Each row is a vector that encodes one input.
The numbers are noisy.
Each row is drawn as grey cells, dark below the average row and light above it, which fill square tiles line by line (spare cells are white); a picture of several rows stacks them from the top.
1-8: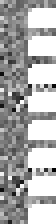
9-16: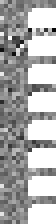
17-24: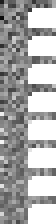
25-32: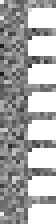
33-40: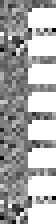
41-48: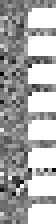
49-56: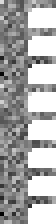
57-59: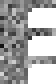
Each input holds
a list of up to two points on a 5-point line.
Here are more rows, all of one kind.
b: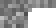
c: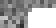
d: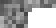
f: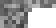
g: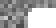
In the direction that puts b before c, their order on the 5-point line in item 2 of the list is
f, d, b, c, g.
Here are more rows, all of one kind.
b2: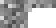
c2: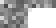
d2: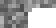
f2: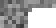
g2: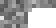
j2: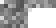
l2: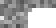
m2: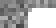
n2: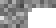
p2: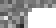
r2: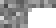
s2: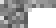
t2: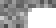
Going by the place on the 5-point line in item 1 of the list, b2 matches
c2, j2 and s2.
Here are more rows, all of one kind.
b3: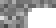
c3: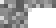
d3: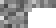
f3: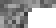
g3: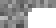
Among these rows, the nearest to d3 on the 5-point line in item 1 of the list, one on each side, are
b3 and c3.
